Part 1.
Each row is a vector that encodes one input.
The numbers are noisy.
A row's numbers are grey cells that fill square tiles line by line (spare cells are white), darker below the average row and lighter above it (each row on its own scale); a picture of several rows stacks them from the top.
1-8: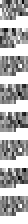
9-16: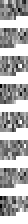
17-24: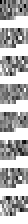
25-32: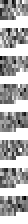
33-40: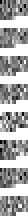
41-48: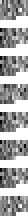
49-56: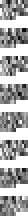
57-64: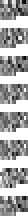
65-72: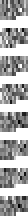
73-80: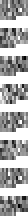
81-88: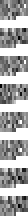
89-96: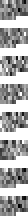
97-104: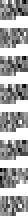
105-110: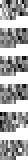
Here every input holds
three true/false values.
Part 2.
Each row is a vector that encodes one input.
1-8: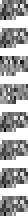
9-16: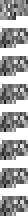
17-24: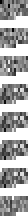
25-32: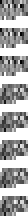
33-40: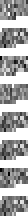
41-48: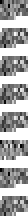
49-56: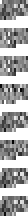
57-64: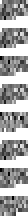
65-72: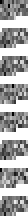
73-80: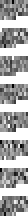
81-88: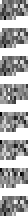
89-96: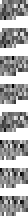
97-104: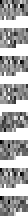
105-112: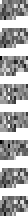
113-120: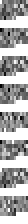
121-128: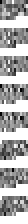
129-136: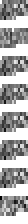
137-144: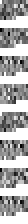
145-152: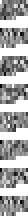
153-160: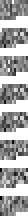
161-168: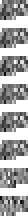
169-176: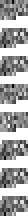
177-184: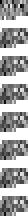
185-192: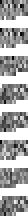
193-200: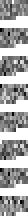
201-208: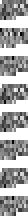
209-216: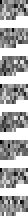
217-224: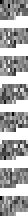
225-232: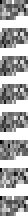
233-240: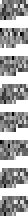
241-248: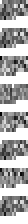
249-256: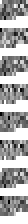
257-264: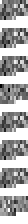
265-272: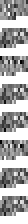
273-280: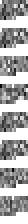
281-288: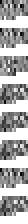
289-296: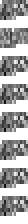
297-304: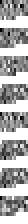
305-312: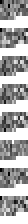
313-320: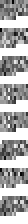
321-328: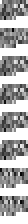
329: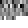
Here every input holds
either a fixed value, or three true/false values.
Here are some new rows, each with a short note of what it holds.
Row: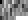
a fixed value
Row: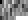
a fixed value
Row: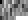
a fixed value
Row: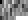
a fixed value
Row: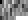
a fixed value
